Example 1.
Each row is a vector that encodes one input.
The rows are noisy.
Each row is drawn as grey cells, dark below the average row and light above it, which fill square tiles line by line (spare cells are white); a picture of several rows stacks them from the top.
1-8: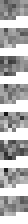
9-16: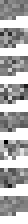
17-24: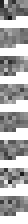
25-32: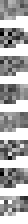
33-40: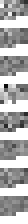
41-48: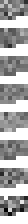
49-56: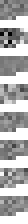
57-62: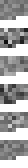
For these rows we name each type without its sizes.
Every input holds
a node of a tree.
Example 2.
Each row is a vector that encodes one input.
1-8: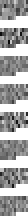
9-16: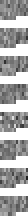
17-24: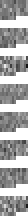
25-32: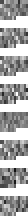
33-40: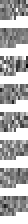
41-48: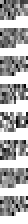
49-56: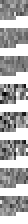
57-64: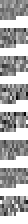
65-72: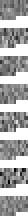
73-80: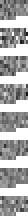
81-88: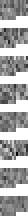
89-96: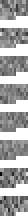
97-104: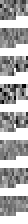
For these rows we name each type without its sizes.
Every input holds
either a point on a circle, or a fixed value.
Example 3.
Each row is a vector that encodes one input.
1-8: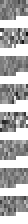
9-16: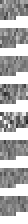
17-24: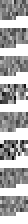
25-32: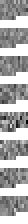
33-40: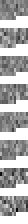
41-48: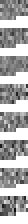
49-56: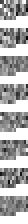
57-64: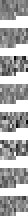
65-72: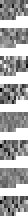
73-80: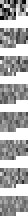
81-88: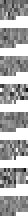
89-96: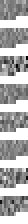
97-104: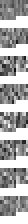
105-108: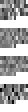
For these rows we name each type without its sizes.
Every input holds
either a point on a circle, or a fixed value.
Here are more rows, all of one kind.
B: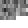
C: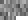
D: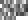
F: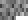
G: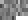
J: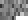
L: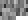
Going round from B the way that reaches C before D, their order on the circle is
B, L, C, F, J, G, D.
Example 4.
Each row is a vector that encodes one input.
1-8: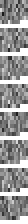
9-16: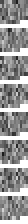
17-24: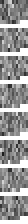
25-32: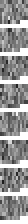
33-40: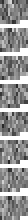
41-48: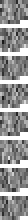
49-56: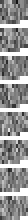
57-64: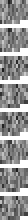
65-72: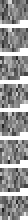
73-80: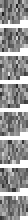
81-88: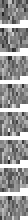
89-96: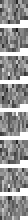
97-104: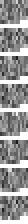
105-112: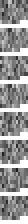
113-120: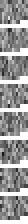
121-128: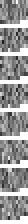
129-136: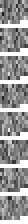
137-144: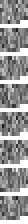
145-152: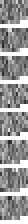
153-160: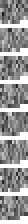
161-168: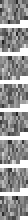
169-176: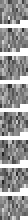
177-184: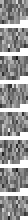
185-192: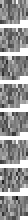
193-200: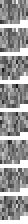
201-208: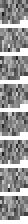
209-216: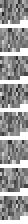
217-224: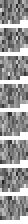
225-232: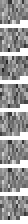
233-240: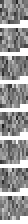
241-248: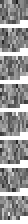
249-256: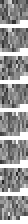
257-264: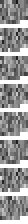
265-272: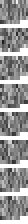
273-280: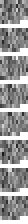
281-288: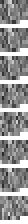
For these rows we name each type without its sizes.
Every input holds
a point on a circle.
